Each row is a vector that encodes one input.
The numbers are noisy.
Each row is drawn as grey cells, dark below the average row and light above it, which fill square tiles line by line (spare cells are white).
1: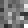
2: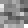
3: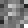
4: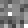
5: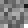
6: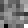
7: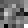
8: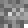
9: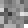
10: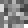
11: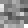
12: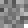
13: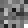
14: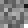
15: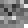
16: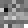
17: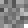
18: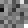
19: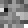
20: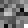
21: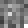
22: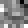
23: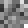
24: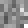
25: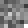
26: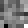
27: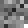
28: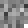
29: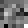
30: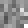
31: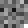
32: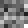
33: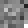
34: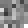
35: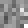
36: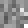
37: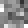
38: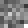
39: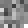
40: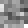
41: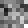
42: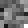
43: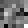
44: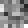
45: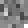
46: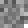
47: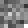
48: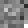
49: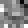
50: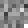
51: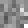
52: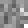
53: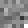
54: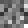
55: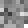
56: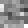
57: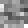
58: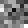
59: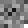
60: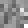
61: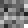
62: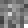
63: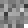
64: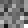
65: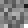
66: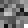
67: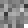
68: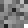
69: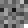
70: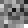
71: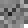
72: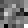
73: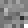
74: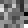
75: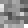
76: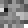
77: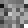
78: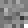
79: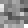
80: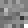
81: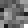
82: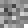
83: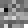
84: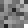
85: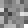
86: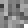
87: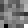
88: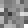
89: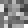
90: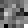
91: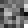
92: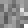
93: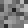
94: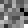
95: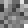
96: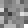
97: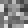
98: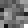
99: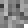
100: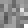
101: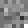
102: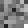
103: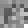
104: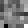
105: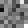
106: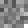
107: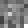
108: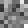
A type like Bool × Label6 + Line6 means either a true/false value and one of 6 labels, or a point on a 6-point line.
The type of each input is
Line9 × Line9.
